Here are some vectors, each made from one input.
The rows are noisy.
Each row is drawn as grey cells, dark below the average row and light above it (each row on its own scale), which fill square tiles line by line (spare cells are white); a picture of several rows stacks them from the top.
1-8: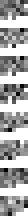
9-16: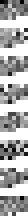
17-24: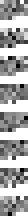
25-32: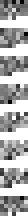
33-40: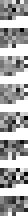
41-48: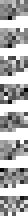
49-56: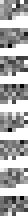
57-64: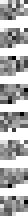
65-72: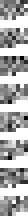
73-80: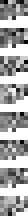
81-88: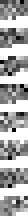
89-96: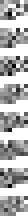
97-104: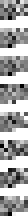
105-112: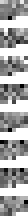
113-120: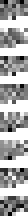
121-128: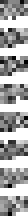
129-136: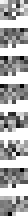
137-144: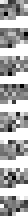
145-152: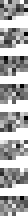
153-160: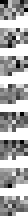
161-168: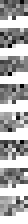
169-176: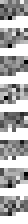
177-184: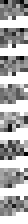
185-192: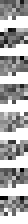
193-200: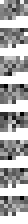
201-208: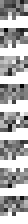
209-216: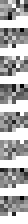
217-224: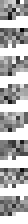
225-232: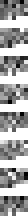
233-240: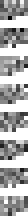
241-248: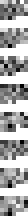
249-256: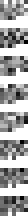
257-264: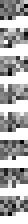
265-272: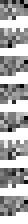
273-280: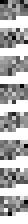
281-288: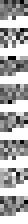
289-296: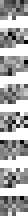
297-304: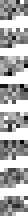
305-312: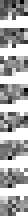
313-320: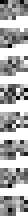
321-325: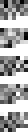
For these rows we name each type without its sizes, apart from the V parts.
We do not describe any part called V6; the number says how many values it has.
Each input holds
a list of items, each a true/false value and a value of V6.
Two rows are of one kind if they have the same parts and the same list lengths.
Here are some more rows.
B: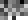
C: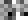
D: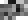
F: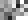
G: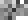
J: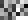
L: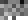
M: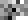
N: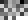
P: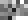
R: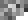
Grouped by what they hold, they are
B, L, N
C
D, F, G, J, M, P, R

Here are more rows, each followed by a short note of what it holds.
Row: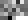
a list of two items
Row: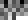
a list of one item
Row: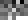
a list of one item
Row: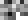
the empty list
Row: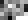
a list of two items
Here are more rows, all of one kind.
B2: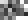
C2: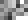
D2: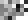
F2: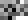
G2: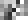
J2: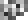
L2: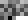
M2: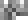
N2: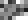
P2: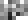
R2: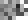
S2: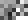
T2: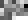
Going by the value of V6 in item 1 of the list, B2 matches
C2, J2 and R2.
